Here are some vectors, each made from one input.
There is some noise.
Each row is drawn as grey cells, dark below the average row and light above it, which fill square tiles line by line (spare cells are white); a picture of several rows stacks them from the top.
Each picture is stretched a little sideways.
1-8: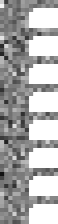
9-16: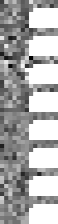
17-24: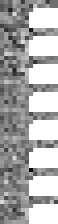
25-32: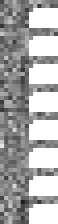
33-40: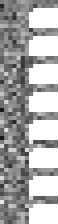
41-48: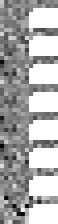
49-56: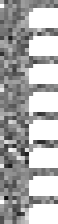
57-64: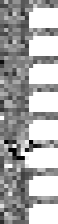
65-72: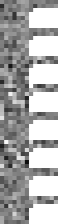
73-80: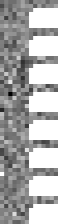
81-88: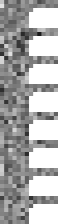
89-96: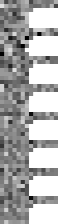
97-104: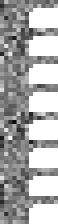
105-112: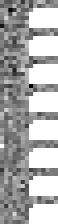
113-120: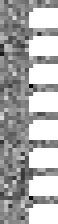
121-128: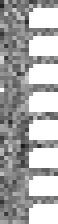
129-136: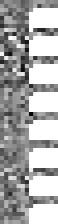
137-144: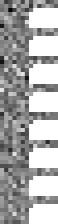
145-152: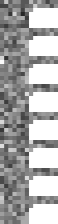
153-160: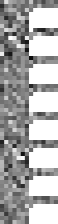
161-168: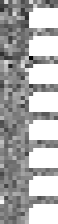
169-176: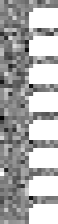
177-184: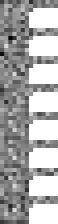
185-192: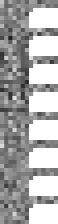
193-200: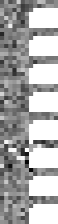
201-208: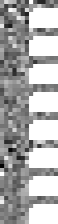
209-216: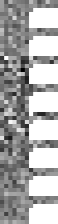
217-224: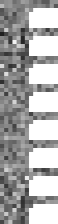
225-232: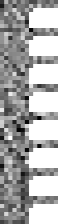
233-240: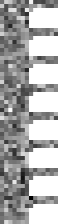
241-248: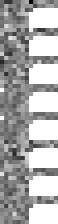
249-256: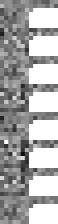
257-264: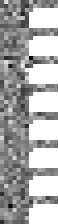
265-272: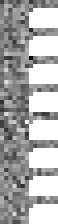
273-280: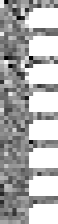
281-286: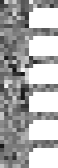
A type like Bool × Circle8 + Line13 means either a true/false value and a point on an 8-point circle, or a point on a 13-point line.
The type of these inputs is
Line3 × Line4 + Line11.
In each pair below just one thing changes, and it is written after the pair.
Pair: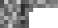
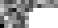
the place on the 4-point line
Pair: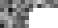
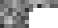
the place on the 3-point line
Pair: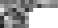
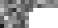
the place on the 3-point line
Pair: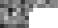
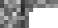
the place on the 4-point line
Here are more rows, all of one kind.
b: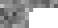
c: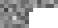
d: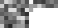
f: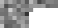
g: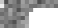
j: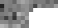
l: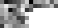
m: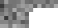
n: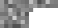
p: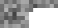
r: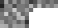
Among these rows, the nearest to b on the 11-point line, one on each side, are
d and p.
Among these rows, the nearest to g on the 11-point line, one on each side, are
d and f.
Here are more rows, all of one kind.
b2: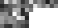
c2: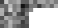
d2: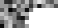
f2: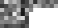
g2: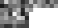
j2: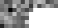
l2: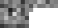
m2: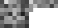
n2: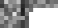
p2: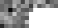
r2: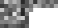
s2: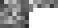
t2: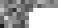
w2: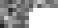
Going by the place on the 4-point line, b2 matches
d2, j2, p2 and s2.
